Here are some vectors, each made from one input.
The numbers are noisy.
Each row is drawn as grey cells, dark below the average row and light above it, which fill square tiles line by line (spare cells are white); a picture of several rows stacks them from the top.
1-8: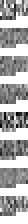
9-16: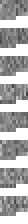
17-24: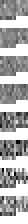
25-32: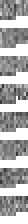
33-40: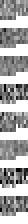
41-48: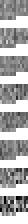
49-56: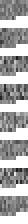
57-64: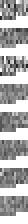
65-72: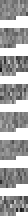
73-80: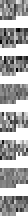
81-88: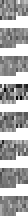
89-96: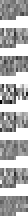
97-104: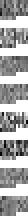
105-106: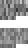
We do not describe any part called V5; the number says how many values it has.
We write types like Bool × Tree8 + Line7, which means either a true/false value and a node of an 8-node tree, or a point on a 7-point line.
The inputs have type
(Circle6 + Line4) × Line4 × Line4 × V5.
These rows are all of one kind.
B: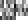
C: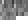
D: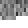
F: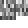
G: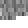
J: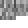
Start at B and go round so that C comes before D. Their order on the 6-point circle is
B, G, C, D, F, J.
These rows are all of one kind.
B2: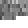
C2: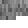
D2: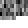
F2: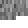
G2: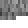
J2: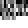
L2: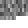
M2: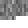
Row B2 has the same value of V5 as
D2 and G2.
